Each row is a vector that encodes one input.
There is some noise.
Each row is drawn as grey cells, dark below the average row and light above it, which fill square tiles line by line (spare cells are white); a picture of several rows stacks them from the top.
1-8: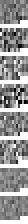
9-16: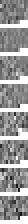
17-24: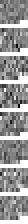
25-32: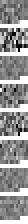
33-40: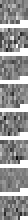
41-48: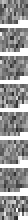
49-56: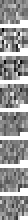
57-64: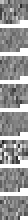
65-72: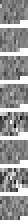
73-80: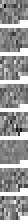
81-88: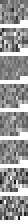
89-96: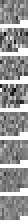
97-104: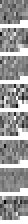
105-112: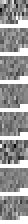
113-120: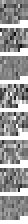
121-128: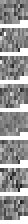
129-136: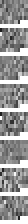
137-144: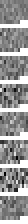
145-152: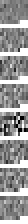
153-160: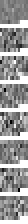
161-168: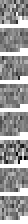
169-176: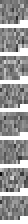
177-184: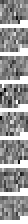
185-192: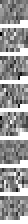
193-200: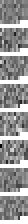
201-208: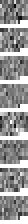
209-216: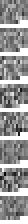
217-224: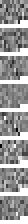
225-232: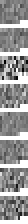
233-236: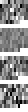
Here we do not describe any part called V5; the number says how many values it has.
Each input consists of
a list of up to three items, each a point on a 6-point line and a value of V5.
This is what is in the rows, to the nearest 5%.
All of them are lists of up to three items, each a point on a 6-point line and a value of V5: a few are empty, 20% hold one, 35% two and 45% three.
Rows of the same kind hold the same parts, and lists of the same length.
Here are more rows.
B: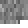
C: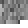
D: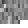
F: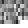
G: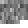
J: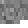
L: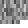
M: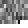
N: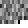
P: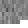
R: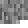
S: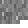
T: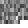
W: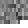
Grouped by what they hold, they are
B, C, D, F, G, J, P
L
M, N, R, W
S, T

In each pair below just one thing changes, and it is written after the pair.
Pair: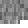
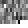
the place on the 6-point line in item 1 of the list
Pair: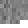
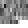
the place on the 6-point line in item 1 of the list
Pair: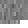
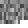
the place on the 6-point line in item 1 of the list
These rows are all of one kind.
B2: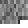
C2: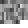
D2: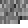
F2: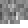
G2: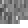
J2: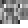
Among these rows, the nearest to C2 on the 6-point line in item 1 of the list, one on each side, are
B2 and F2.
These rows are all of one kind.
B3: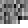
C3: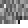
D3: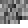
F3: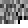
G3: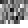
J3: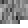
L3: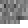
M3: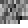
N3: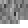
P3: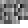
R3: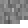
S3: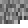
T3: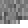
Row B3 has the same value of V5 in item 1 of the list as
F3, L3, N3 and S3.
